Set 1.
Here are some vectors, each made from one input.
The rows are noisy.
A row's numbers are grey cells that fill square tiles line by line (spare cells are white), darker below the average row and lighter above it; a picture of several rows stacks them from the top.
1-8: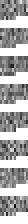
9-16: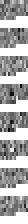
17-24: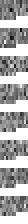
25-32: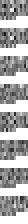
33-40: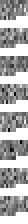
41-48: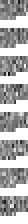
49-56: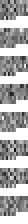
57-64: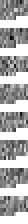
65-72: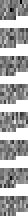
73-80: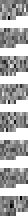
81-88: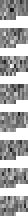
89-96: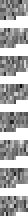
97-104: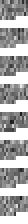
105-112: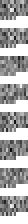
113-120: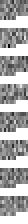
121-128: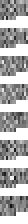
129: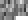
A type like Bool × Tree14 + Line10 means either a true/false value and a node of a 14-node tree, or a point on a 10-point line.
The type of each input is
Line11 + Tree12 × Tree12.
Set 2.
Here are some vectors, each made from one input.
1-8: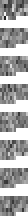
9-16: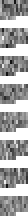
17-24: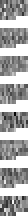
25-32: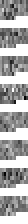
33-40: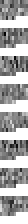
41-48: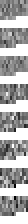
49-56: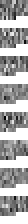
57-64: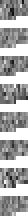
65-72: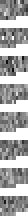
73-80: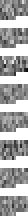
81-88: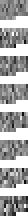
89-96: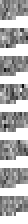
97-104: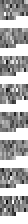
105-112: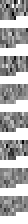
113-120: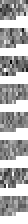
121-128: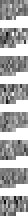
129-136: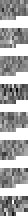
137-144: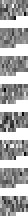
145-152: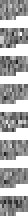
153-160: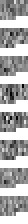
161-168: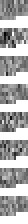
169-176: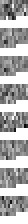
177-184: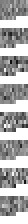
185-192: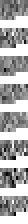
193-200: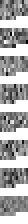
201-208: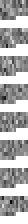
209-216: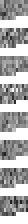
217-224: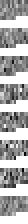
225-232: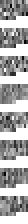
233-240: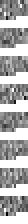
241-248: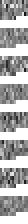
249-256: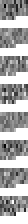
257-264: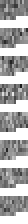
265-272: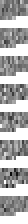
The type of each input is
Line11 × Tree20 × (Tree20 + Unit).
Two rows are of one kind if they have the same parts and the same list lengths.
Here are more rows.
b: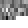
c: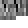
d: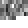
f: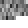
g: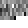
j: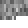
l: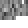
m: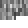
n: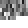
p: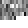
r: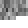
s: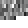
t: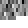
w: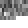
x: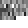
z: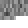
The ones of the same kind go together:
b, c, f, n, t, w
d, g, j, l, m, p, r, s, x, z

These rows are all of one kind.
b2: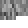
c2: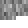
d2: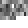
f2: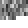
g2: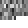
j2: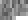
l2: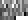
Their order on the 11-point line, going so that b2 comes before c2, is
b2, c2, j2, g2, f2, l2, d2.
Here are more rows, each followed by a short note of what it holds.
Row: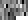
a point on an 11-point line and a node of each of two 20-node trees
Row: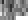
a point on an 11-point line and a node of each of two 20-node trees
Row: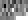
a point on an 11-point line and a node of each of two 20-node trees
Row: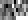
a point on an 11-point line and a node of each of two 20-node trees
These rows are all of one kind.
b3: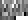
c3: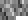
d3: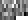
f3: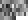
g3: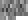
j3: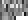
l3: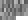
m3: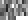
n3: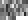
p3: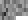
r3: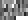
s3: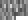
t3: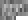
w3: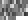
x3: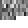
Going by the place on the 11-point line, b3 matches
j3, m3, n3 and x3.
